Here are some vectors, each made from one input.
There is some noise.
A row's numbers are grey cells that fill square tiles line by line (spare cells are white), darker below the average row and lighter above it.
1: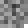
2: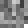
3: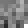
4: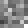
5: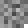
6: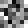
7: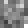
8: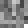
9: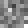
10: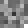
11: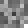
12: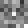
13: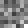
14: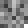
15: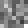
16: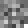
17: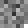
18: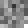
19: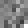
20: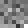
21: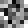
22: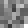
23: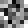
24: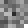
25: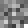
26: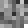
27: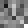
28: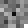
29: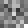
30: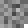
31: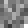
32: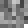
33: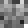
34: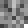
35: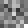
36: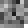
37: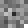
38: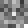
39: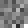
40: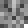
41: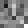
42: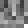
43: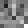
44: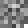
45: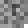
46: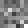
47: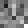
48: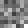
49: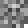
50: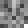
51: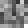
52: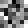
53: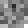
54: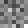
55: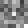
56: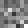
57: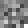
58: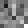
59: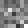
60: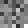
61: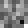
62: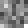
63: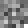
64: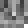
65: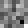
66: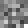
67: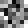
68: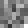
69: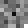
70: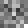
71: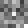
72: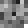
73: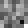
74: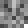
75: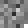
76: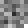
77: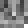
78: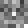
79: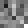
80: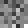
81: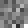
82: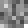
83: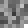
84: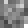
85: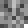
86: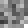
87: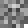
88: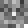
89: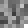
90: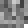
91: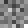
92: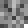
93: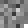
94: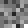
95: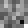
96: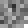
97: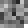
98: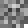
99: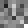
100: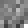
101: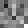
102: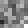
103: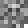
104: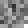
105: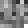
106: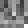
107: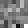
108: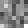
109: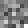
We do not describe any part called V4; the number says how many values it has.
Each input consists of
a list of up to two items, each a true/false value and a value of V4.
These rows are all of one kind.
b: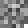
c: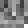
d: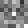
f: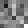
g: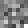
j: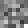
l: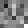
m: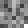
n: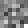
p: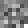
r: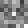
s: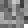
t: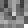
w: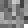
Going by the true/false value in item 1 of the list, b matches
f, l and m.
